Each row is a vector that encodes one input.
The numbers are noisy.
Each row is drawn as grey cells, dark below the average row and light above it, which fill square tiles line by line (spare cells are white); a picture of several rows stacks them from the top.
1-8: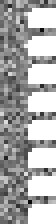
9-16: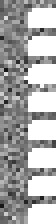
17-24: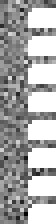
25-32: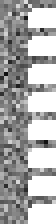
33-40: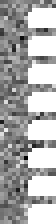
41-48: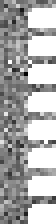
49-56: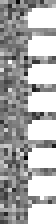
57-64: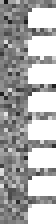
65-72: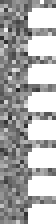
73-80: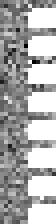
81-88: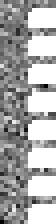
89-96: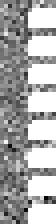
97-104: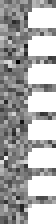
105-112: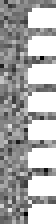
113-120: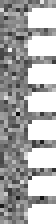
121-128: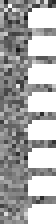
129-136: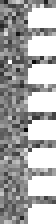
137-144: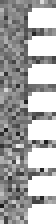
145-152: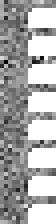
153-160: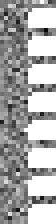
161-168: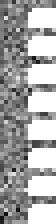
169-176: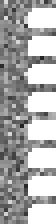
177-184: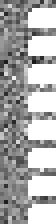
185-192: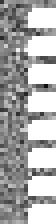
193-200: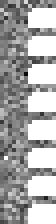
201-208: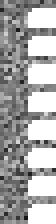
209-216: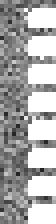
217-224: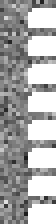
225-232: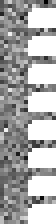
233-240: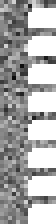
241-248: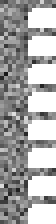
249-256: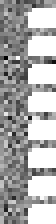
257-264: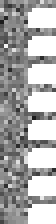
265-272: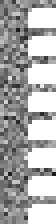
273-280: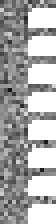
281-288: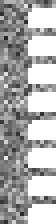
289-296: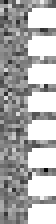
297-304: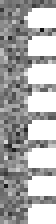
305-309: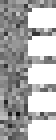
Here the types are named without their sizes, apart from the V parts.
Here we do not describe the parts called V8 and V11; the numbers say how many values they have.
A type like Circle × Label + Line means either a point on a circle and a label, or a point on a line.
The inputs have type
(Label + Line) × (Line + V8) + V11.
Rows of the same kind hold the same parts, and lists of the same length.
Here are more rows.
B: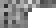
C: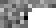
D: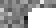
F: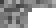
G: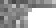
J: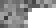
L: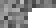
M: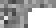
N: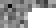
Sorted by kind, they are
B
C, D
F, M, N
G
J, L

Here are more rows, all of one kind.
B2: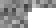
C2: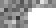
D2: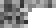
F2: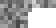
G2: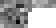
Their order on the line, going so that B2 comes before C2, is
D2, B2, C2, F2, G2.
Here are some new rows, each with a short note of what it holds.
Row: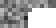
a point on each of two lines
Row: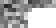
a label and a point on a line
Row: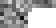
a value of V11
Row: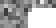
a label and a point on a line
